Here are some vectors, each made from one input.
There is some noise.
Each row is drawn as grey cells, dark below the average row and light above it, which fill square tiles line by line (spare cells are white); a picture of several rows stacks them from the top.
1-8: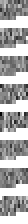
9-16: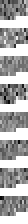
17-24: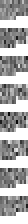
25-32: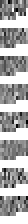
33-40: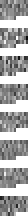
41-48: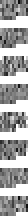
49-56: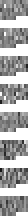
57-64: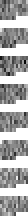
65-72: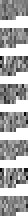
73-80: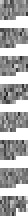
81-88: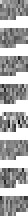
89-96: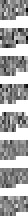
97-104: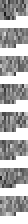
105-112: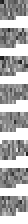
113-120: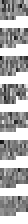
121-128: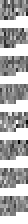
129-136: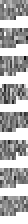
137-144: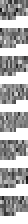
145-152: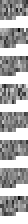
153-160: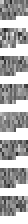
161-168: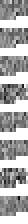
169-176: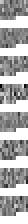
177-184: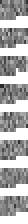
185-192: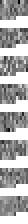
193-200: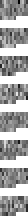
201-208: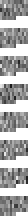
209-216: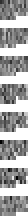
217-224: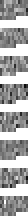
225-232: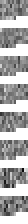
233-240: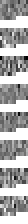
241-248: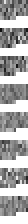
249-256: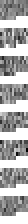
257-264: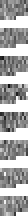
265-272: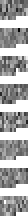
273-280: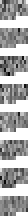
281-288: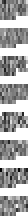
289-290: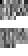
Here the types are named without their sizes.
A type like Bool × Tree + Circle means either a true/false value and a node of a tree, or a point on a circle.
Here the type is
Bool × Circle + Line × Line.
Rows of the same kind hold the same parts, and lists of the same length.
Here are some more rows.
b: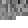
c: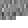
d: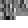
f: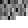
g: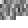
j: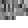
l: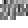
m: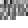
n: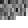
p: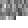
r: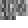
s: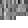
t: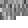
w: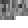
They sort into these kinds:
b, c, g, l, m, p, s, t
d, f, j, n, r, w

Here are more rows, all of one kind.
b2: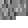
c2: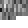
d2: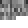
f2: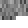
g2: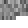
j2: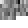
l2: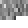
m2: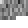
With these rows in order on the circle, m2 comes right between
b2 and j2.
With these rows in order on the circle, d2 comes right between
b2 and f2.
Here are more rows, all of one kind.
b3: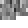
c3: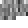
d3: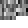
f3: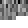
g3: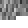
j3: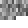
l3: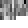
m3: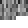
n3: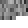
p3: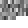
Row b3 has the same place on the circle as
d3, f3 and m3.
